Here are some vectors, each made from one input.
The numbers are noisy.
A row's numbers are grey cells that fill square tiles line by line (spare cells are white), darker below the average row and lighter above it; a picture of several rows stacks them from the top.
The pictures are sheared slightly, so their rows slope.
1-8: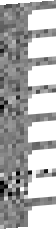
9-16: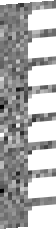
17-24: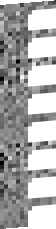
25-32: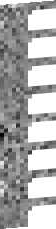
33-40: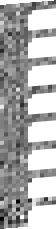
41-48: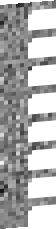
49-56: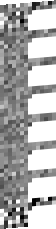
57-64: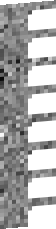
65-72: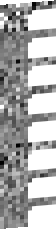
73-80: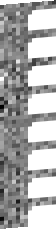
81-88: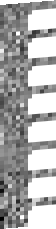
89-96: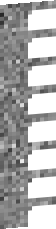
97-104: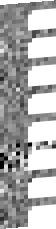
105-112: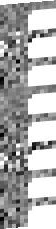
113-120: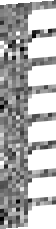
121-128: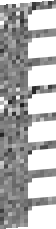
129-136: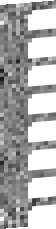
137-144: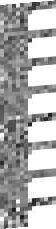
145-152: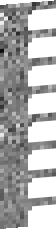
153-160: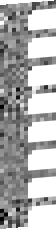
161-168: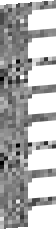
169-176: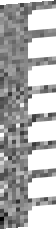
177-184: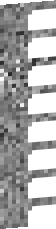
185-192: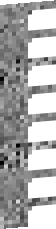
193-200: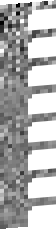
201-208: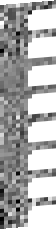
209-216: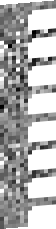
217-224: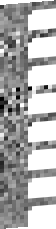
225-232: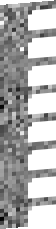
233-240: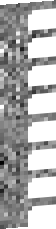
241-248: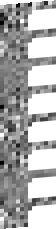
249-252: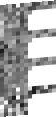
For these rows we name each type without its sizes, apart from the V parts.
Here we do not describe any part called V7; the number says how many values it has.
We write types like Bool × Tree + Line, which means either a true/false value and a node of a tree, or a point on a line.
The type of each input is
Bool × Label × List(Line) + V7.
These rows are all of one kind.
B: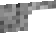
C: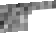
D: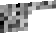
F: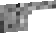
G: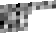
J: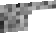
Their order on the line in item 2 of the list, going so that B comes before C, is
D, B, F, G, J, C.
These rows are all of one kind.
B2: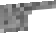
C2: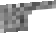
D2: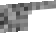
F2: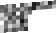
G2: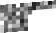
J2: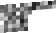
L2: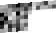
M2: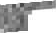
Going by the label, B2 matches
D2 and L2.
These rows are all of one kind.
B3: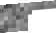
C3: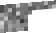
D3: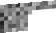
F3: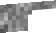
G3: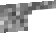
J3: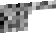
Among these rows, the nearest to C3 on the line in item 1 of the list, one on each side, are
B3 and J3.
